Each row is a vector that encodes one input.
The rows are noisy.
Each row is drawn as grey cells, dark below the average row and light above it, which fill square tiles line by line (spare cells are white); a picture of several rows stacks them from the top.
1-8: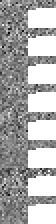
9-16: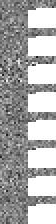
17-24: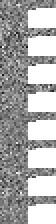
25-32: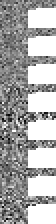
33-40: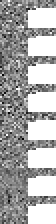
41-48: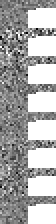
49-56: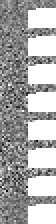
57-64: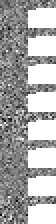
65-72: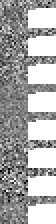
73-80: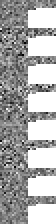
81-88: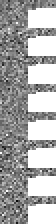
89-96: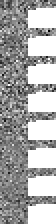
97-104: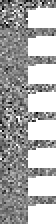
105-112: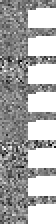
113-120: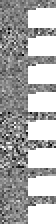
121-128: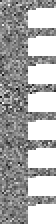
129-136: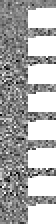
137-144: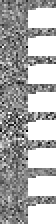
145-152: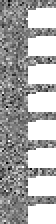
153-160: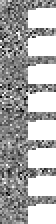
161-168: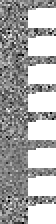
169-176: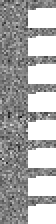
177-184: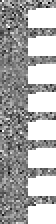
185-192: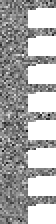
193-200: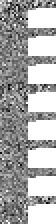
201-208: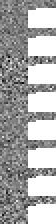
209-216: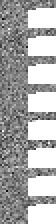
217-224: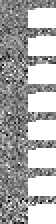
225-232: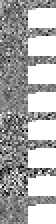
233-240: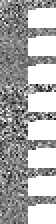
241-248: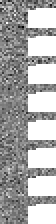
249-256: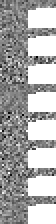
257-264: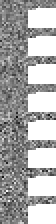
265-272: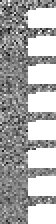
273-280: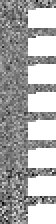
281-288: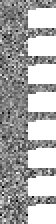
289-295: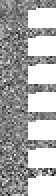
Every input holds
a point on a 14-point circle.
